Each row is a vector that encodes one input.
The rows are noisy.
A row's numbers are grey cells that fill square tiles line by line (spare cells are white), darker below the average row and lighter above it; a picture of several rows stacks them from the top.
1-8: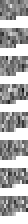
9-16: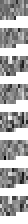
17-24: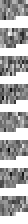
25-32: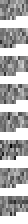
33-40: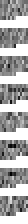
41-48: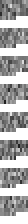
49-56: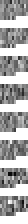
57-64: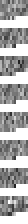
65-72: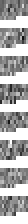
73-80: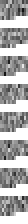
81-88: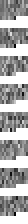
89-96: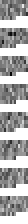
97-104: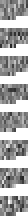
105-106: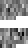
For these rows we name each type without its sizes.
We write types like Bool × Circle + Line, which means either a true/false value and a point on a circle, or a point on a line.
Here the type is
(Label + Line) × (Tree + Unit).
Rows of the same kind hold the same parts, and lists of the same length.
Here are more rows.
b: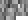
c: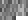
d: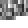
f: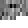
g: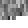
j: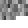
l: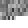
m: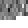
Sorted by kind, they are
b, c, j
d
f, m
g, l

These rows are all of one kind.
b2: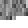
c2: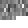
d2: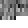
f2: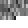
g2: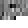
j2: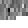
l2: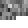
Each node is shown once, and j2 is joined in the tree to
c2 and f2.
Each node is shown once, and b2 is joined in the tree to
f2 and l2.
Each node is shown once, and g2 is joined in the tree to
d2 and f2.
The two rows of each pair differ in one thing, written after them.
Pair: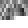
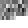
the label
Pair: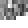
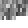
the node of the tree
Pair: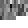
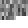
the node of the tree
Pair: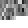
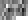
the label
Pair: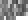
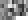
the node of the tree
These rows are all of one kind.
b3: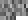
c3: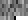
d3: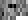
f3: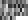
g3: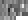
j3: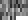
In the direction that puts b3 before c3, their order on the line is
f3, d3, b3, g3, j3, c3.
